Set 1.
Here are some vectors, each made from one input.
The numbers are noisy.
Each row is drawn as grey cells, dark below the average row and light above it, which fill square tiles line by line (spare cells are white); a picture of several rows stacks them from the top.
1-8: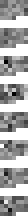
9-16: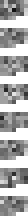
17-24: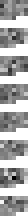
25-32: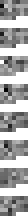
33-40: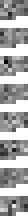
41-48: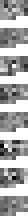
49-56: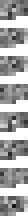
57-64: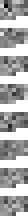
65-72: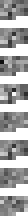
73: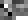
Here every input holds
a point on a 4-point line.
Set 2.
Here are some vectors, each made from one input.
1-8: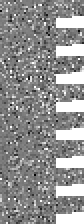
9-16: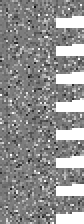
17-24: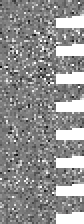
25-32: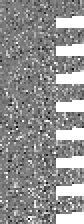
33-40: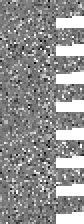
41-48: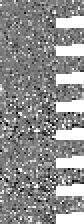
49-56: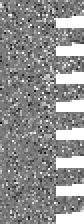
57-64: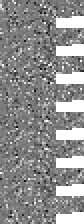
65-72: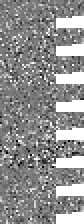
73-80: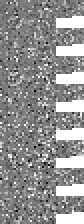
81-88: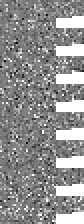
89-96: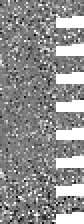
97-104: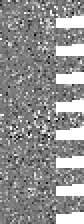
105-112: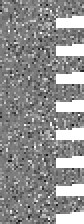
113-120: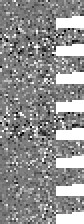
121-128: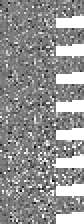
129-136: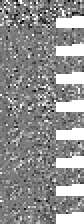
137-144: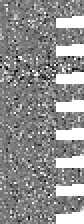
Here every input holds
either a fixed value, or four true/false values.
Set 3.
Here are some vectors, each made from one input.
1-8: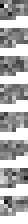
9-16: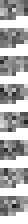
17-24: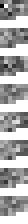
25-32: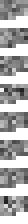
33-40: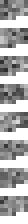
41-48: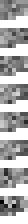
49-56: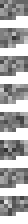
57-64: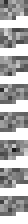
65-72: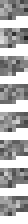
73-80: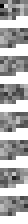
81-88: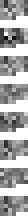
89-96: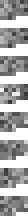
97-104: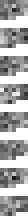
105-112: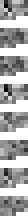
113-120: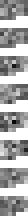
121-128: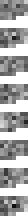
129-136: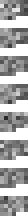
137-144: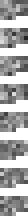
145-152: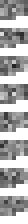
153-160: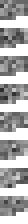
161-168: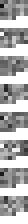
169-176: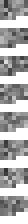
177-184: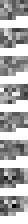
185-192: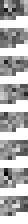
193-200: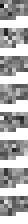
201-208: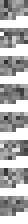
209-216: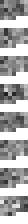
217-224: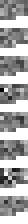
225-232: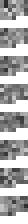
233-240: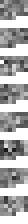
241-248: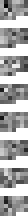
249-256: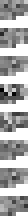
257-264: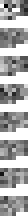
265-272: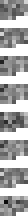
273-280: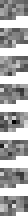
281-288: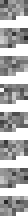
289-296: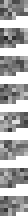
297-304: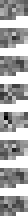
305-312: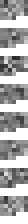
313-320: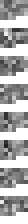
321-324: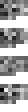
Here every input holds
a point on a 9-point circle.
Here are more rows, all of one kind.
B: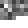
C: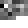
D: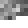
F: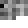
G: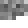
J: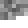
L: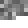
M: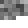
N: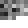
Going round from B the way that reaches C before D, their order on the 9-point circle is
B, C, F, N, J, G, M, L, D.
